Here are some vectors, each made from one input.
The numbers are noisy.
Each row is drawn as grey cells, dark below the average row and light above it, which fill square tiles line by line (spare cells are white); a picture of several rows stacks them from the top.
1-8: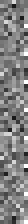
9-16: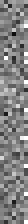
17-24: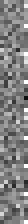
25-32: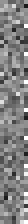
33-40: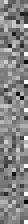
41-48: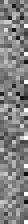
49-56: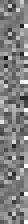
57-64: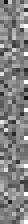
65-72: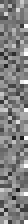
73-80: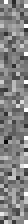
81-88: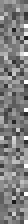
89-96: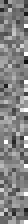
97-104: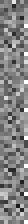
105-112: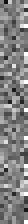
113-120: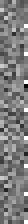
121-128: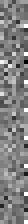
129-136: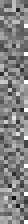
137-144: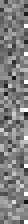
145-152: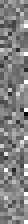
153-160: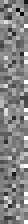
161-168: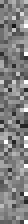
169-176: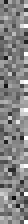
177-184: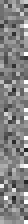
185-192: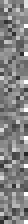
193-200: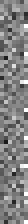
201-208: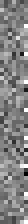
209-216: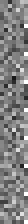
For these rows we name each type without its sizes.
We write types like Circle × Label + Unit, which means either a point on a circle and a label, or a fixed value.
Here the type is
Label × List(Line).
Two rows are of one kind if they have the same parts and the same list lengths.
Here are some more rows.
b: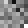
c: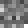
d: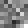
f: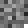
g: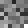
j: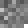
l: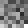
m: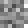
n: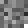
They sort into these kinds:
b, g, l
c, d, f
j
m, n

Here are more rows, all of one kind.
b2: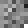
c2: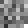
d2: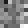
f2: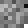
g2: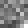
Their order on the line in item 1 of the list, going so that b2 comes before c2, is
b2, d2, g2, c2, f2.
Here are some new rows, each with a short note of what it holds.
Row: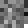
a label, together with a list of three items
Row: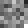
a label, together with a list of two items
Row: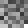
a label, together with the empty list
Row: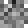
a label, together with the empty list
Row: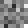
a label, together with a list of one item
